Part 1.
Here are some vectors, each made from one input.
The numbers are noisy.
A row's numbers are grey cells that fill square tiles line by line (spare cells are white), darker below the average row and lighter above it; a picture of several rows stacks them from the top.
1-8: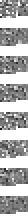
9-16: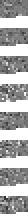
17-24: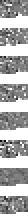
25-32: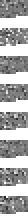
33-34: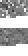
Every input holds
a node of a 7-node tree.
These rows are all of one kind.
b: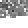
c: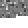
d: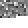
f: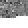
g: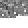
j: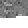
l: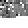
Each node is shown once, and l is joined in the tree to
f.
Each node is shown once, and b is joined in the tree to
g.
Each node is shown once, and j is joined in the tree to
c, f and g.
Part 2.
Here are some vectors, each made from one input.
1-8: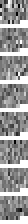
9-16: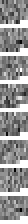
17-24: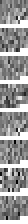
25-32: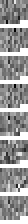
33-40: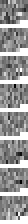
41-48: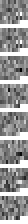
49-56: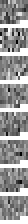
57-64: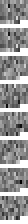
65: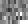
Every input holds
either a fixed value, or a node of an 11-node tree.
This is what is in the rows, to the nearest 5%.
About 5% of them hold a fixed value. The rest hold a node of an 11-node tree.
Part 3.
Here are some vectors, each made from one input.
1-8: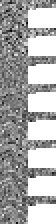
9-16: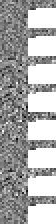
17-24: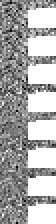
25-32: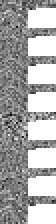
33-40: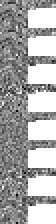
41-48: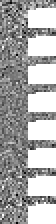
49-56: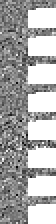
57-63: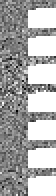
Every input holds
a point on an 11-point line.
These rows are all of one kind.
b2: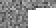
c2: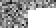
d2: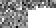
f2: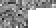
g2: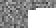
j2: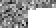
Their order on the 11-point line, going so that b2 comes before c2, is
d2, g2, b2, f2, j2, c2.
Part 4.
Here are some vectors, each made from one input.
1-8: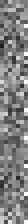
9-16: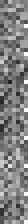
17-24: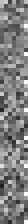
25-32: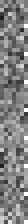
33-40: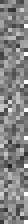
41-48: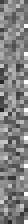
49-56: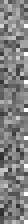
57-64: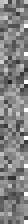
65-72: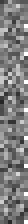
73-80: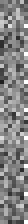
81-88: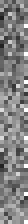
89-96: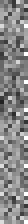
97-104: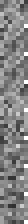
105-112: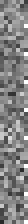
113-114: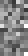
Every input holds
a node of a 16-node tree.
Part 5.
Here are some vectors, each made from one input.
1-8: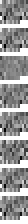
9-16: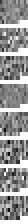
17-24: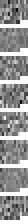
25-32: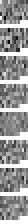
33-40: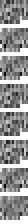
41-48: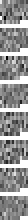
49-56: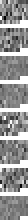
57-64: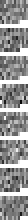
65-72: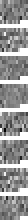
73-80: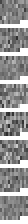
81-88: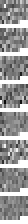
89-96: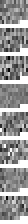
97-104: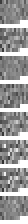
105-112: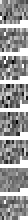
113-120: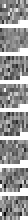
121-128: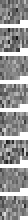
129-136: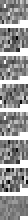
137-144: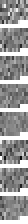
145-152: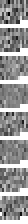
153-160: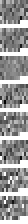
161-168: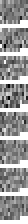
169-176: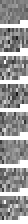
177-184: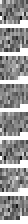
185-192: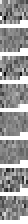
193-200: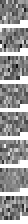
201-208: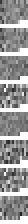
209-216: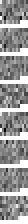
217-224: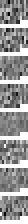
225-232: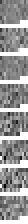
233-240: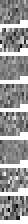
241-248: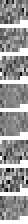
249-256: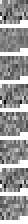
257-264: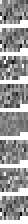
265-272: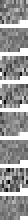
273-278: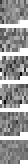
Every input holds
a node of a 13-node tree.
